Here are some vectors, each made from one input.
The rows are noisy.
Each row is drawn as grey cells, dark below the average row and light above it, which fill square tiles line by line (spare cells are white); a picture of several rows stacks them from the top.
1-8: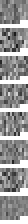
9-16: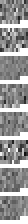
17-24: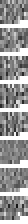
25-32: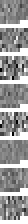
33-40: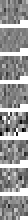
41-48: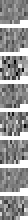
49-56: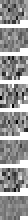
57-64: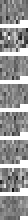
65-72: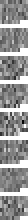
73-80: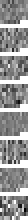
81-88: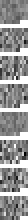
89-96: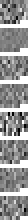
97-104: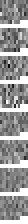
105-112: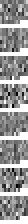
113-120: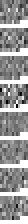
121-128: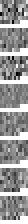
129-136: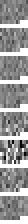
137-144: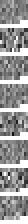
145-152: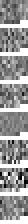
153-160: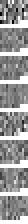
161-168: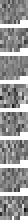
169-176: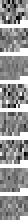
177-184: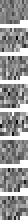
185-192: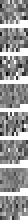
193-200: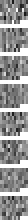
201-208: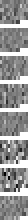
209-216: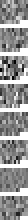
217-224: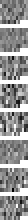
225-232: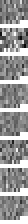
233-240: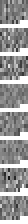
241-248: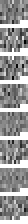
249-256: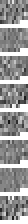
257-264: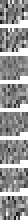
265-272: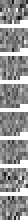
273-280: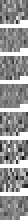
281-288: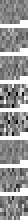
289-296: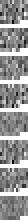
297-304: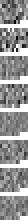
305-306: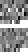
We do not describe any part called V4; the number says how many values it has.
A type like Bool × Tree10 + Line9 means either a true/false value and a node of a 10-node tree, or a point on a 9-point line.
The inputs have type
Circle8 + (Line5 + Line6) × List3(V4).
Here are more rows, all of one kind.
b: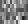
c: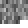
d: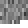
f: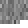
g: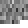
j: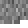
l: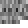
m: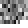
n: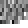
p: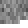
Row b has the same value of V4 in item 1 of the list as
f and m.
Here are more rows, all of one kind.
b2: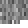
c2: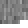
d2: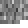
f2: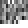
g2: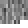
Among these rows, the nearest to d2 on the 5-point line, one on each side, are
b2 and f2.
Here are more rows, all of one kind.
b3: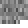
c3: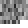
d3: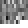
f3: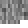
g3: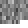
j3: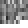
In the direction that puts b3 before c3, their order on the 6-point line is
b3, c3, g3, j3, d3, f3.
